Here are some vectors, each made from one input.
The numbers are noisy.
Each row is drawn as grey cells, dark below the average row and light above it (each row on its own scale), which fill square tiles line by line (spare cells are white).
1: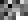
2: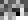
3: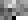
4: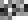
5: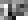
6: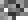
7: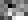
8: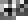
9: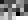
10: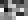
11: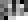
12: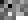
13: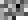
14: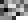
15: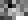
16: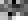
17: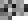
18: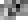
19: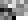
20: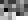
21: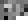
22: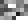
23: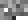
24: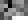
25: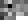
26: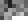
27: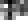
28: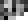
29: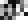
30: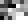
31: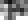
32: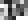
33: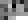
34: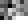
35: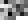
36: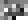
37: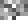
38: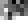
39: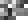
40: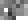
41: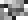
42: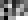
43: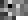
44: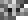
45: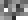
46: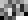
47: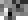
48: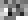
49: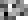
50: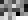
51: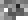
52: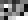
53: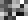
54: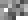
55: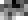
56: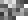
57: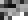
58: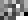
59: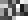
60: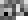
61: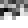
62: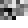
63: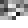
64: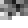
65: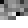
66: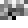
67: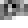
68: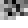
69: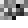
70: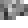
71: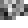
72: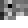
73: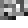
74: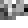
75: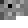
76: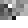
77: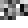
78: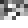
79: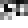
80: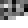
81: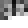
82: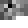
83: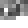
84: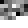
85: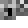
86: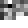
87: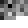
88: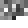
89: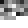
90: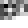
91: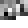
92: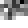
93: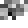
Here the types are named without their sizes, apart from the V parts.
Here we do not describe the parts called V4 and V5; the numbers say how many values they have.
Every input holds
either a point on each of two lines, or a true/false value and a value of V4, or a value of V5.
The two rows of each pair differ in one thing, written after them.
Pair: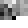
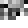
the value of V4
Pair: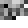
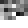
the true/false value
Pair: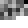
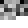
the true/false value
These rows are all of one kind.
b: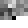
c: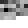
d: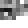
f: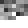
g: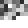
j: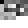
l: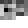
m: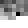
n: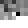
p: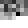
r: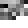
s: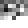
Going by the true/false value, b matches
d and r.
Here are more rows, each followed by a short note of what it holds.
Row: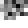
a point on each of two lines
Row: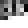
a value of V5
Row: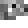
a value of V5
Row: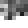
a point on each of two lines
